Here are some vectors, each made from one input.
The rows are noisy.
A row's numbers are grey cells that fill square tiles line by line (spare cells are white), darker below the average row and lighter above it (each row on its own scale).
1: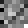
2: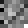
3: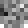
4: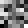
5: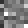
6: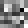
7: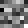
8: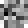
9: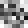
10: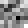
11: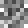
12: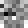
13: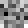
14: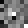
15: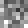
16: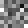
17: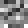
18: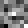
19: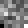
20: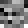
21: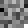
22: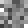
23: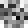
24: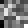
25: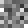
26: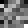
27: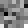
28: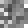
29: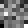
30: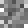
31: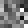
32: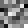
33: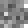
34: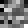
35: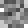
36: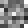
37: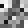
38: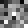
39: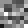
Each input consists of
one of 5 labels and a true/false value.
